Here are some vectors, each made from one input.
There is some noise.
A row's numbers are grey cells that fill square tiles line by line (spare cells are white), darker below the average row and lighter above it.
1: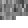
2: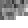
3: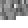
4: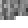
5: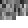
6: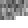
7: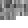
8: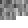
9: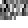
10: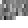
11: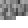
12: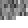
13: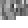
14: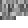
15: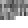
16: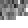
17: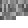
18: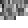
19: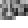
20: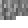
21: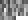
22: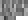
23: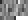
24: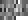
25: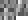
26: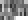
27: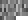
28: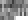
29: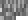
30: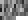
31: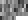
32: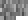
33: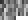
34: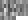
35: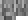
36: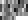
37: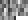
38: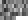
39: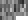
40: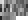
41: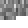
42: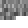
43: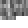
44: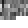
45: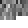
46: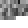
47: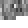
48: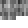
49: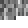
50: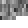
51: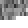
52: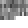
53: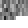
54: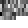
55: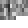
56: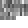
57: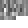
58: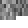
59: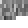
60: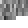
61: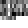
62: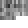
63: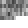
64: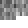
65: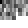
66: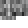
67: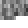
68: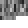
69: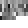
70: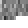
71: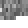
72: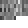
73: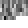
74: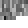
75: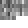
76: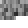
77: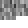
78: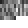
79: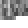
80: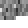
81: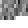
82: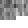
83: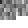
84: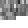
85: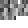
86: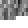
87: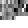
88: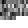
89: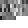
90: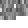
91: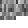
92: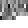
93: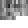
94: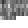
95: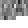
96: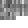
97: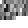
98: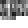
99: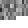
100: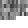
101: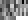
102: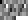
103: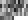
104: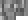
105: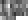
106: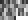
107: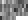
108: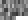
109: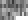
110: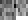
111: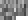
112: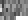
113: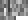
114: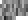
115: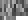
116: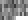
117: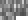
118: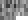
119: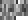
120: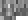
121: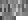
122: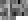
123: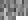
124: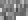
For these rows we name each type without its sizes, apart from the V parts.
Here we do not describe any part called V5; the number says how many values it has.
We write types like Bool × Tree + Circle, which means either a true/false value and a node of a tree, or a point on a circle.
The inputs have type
Bool × Line + V5.
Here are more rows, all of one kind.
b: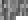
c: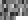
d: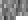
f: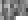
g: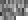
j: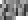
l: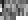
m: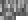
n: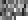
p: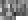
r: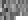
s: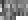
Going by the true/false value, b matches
d and f.
